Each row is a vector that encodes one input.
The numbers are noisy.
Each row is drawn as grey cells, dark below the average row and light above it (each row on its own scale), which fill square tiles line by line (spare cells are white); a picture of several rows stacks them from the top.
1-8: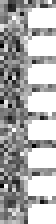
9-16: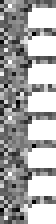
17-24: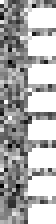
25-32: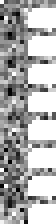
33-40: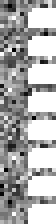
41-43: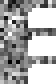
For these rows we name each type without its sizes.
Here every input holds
a list of points on a line.
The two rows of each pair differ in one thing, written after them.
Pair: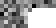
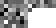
the place on the line in item 2 of the list
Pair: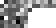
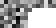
the place on the line in item 2 of the list
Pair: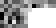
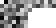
the place on the line in item 1 of the list
